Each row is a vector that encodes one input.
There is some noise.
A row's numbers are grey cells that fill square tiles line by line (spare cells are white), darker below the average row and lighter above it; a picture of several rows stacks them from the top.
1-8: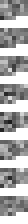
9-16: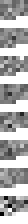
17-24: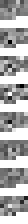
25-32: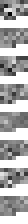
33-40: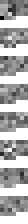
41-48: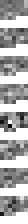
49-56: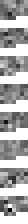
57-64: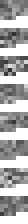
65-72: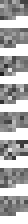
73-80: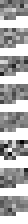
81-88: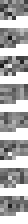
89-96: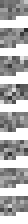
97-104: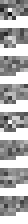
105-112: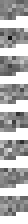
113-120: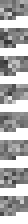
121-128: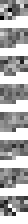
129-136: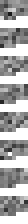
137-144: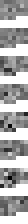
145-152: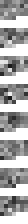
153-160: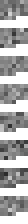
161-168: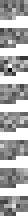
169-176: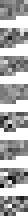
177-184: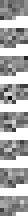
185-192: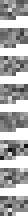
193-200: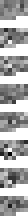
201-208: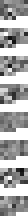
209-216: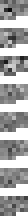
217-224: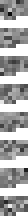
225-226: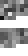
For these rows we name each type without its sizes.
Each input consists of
a true/false value, together with either a point on a circle, or a point on a line.
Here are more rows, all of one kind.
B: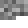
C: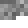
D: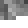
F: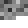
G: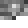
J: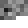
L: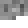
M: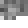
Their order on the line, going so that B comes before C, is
M, J, D, F, G, L, B, C.
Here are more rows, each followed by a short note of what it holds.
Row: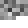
a point on a line and a true/false value
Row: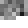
a point on a line and a true/false value
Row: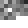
a point on a circle and a true/false value
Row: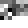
a point on a circle and a true/false value
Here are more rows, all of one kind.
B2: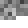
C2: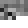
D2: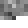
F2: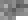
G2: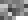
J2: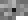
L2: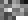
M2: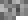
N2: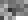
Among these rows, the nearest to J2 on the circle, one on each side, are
G2 and L2.
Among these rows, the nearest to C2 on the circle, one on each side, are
B2 and D2.
